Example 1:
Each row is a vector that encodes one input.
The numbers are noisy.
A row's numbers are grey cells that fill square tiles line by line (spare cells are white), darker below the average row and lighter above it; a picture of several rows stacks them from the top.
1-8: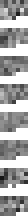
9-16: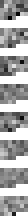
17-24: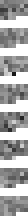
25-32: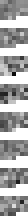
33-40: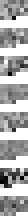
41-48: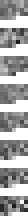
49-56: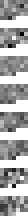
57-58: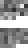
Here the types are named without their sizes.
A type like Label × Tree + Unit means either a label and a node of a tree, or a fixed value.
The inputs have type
Line × (Tree + Unit).
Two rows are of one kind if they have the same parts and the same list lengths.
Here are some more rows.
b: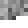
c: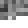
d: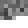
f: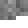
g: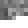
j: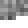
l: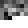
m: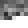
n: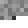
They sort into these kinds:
b, g, j, n
c, d, f, l, m

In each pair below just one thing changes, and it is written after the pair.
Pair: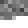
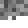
the place on the line
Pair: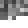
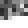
the node of the tree
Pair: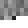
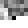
the node of the tree
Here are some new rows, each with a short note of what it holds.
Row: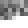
a point on a line
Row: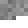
a point on a line
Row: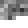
a point on a line and a node of a tree
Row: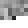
a point on a line
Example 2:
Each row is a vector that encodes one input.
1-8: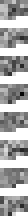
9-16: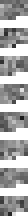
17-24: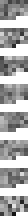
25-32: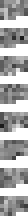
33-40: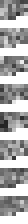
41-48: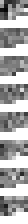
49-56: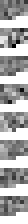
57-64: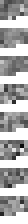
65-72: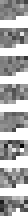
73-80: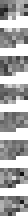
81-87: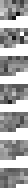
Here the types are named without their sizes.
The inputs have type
Line + Tree.
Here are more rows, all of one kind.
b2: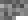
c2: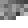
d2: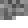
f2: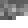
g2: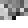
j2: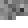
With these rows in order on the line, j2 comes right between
b2 and f2.
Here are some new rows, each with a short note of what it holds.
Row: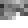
a node of a tree
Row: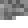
a point on a line
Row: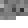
a point on a line
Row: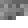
a point on a line
